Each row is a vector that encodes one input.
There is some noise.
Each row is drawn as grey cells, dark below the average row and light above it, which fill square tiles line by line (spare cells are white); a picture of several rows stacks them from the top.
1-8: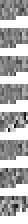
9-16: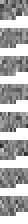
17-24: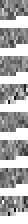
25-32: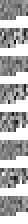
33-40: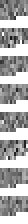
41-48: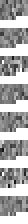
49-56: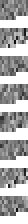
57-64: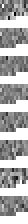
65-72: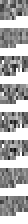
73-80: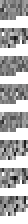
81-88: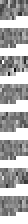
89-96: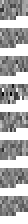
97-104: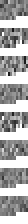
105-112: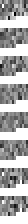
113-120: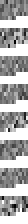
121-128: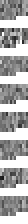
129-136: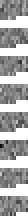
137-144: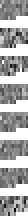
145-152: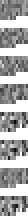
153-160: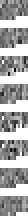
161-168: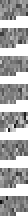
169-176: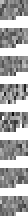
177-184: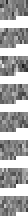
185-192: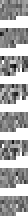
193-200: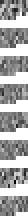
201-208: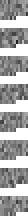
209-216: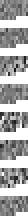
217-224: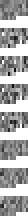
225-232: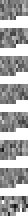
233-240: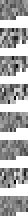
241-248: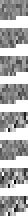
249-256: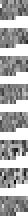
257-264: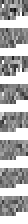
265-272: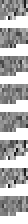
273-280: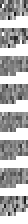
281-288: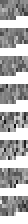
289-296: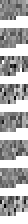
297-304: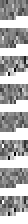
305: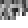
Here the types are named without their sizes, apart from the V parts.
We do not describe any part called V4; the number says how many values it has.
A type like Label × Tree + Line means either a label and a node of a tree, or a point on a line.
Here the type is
Bool × Bool × Bool + Tree × (Tree + Unit) × V4.
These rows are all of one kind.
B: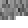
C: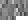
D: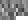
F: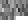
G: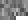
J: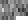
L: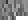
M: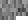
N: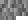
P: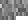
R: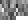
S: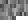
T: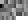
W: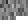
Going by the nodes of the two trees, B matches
F, J, M and W.
